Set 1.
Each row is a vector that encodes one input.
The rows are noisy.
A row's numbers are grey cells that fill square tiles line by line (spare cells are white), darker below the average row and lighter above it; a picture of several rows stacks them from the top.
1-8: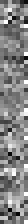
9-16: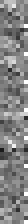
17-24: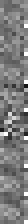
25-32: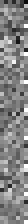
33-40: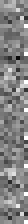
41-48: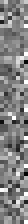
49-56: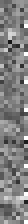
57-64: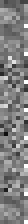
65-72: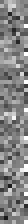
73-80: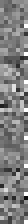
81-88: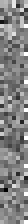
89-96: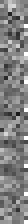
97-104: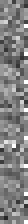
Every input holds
a point on an 8-point circle.
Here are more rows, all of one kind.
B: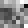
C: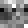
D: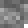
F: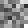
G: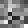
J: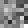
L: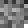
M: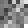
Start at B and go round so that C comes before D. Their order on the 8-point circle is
B, C, G, J, L, D, M, F.
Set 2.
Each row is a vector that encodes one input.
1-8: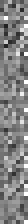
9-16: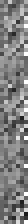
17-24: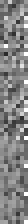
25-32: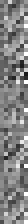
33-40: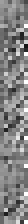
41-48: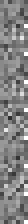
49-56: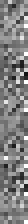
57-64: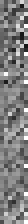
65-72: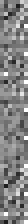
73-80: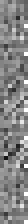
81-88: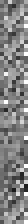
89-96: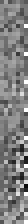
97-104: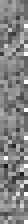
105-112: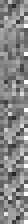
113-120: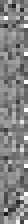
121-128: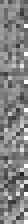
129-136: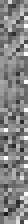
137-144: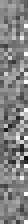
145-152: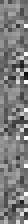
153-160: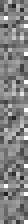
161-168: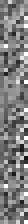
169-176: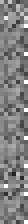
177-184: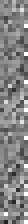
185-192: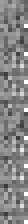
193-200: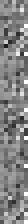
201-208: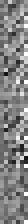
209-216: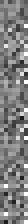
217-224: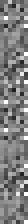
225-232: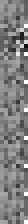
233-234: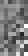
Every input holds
a point on each of two 3-point lines.
